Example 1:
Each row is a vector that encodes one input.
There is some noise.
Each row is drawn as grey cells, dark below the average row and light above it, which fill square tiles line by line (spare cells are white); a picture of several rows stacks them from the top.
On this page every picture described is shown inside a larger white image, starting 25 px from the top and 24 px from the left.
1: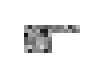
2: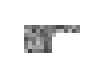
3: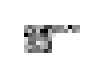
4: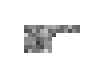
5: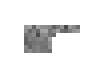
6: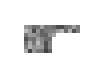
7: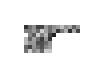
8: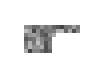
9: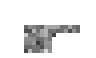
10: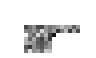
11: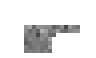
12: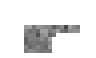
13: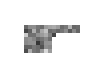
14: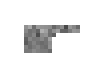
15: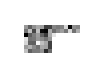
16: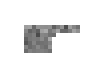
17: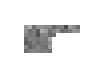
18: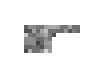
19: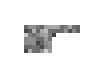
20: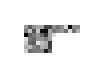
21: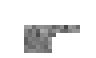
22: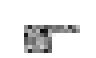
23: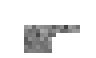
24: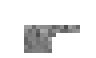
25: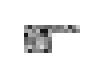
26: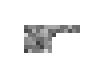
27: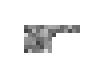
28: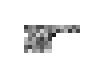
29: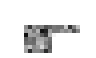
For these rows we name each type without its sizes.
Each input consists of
a point on a line.
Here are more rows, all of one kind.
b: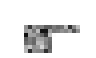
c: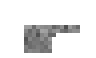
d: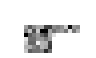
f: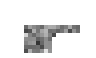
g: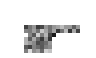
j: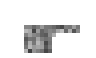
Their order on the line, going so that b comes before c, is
d, b, j, c, f, g.
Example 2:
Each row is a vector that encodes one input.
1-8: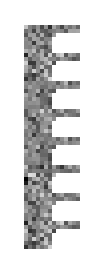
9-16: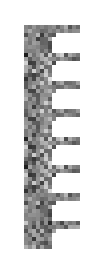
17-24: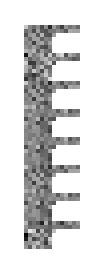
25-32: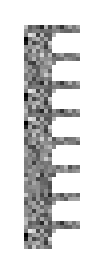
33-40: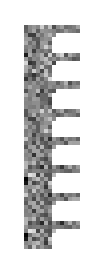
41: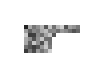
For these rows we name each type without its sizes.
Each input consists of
a point on a line.
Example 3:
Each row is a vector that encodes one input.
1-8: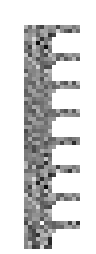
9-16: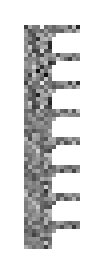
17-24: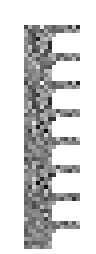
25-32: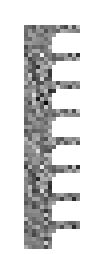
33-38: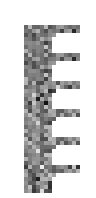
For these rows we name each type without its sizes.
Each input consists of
a point on a line.
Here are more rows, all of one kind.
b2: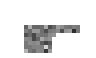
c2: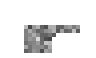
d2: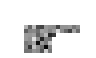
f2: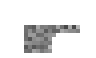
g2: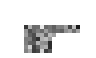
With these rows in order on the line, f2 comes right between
b2 and c2.
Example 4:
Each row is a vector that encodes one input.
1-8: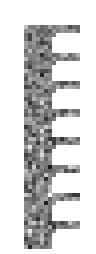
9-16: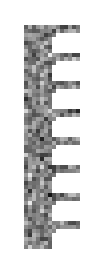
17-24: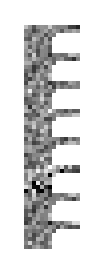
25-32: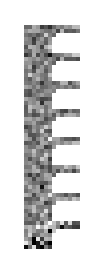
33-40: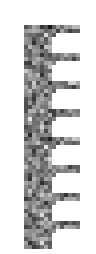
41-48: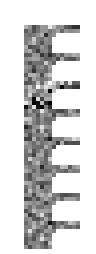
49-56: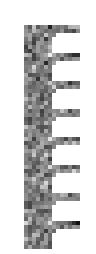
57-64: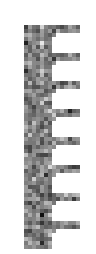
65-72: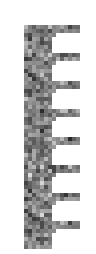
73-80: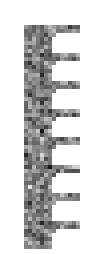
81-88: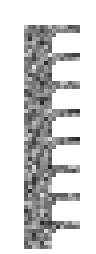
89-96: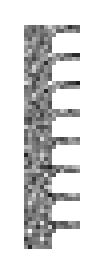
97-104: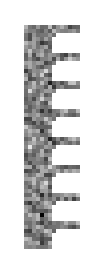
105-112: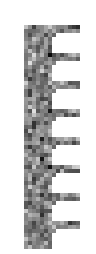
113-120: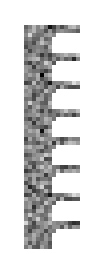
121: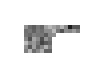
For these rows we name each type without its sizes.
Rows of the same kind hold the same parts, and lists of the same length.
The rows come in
2 kinds.
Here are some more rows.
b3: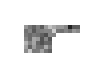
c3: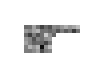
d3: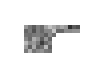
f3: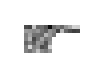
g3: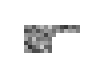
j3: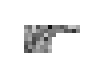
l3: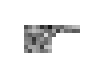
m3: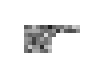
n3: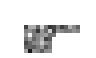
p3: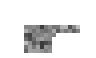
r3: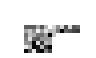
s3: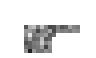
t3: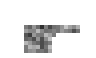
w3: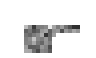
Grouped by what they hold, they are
b3, c3, d3, f3, g3, j3, l3, m3, n3, p3, s3, t3, w3
r3

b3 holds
a point on a circle.
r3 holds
a fixed value.
